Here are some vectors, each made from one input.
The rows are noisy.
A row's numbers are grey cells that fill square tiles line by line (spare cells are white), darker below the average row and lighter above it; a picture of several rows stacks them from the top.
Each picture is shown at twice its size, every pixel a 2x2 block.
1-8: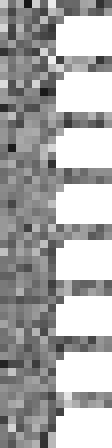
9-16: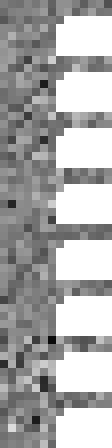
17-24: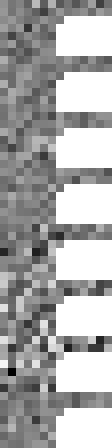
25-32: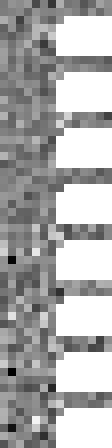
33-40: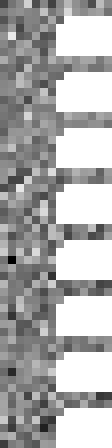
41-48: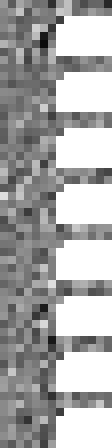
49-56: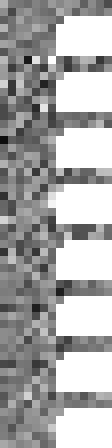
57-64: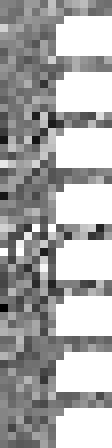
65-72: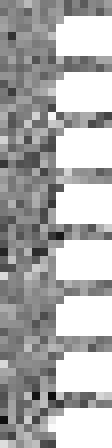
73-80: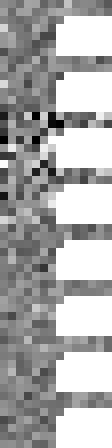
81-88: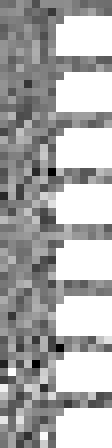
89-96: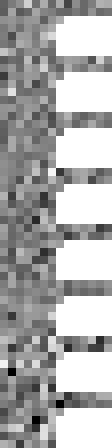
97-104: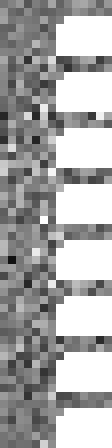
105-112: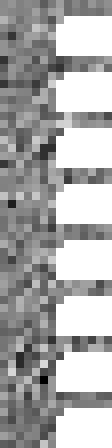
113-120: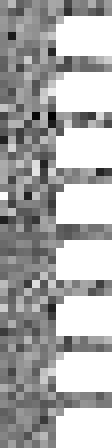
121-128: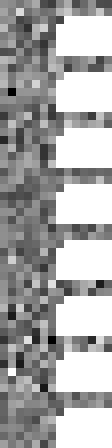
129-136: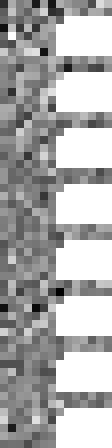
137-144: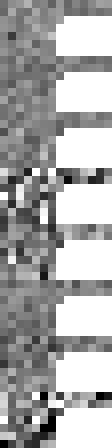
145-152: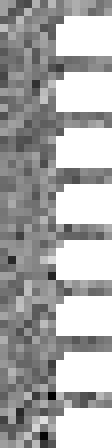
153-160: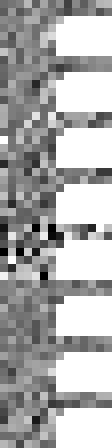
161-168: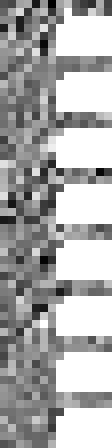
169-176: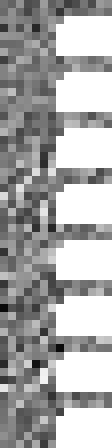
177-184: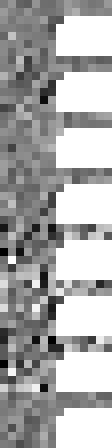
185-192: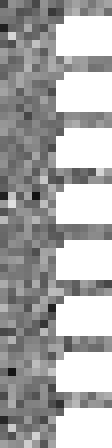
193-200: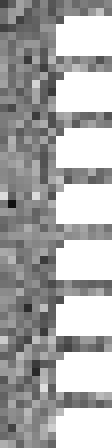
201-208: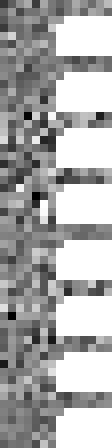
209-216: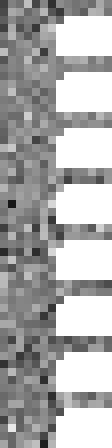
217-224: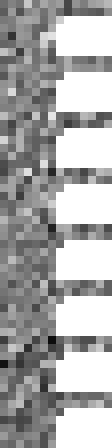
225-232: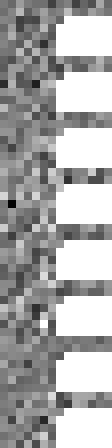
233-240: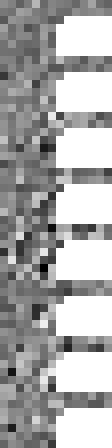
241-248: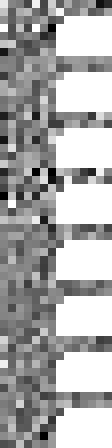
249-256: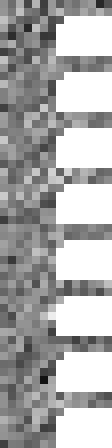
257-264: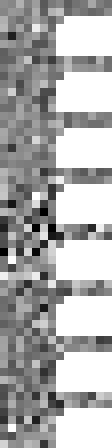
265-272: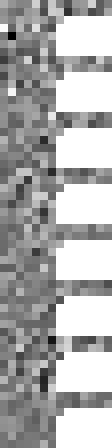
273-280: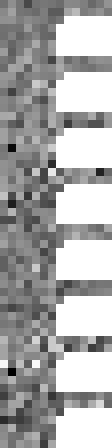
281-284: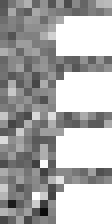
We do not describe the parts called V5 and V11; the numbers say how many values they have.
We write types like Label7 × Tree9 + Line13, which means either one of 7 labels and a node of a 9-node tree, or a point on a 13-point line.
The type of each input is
(Circle9 + V11) × V5 + Line7.
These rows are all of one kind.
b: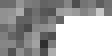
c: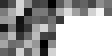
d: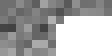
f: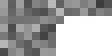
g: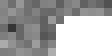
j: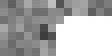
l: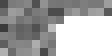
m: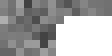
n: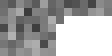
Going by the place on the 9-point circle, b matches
j and n.
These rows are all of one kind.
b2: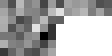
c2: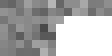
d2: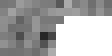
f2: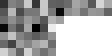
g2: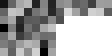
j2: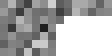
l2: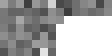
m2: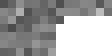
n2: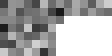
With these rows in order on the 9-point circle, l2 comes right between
j2 and m2.
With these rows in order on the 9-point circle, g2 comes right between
c2 and n2.
